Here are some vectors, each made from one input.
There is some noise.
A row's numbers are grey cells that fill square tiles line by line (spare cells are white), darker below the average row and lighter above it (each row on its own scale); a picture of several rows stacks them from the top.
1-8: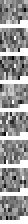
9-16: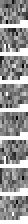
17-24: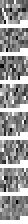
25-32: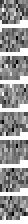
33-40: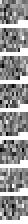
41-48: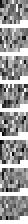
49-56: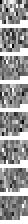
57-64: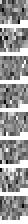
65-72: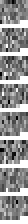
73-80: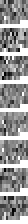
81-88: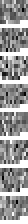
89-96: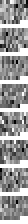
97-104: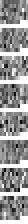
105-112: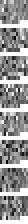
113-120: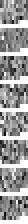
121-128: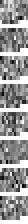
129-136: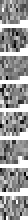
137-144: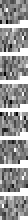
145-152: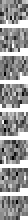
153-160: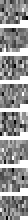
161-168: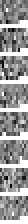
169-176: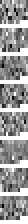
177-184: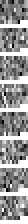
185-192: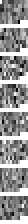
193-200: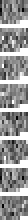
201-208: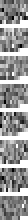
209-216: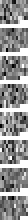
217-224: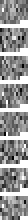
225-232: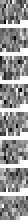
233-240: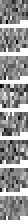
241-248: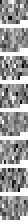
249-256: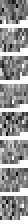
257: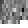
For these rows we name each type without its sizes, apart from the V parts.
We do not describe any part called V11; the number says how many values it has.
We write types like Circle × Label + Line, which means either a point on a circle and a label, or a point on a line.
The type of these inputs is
(Bool × Label + Line) × V11.
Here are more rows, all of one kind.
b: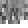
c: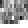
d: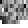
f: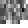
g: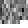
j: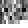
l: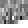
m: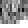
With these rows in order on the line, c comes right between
d and j.
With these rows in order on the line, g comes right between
d and m.
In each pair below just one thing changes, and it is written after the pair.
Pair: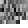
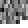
the label
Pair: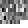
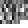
the label
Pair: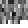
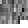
the true/false value
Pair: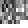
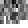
the value of V11
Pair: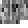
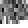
the value of V11
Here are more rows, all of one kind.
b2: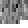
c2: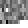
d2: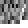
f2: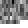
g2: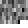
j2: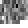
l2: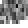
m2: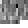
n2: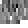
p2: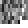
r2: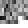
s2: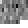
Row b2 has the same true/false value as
c2 and r2.
